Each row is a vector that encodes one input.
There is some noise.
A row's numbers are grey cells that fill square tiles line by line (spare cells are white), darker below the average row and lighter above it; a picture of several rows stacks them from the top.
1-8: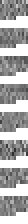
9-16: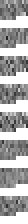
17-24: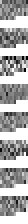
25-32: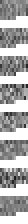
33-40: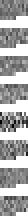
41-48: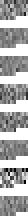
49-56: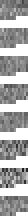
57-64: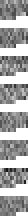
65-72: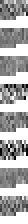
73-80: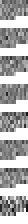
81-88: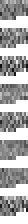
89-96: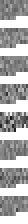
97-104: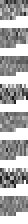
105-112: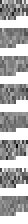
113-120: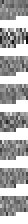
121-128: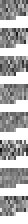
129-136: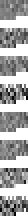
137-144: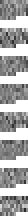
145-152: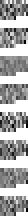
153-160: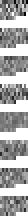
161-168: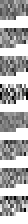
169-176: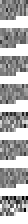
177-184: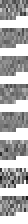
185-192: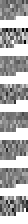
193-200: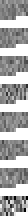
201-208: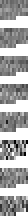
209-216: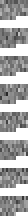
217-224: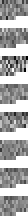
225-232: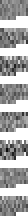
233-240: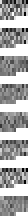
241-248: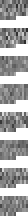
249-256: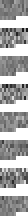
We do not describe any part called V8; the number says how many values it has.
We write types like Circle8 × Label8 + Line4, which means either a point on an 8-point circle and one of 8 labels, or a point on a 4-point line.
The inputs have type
List2(Bool × Line3 × Line5) × V8.
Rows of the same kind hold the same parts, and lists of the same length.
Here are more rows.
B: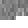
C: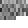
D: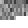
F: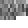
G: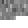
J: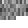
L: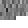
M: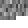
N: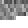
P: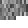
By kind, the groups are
B, F, G
C, D, J, N, P
L, M

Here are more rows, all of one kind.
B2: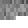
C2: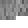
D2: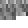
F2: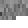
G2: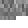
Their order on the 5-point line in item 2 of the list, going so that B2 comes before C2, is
B2, F2, C2, D2, G2.
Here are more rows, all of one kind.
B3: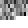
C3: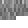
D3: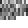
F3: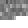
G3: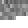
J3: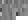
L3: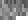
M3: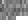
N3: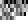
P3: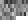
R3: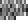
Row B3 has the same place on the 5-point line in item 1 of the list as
N3 and P3.
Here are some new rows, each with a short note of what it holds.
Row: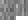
a value of V8, together with a list of one item
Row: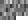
a value of V8, together with the empty list
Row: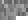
a value of V8, together with a list of one item
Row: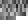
a value of V8, together with the empty list
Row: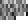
a value of V8, together with a list of two items
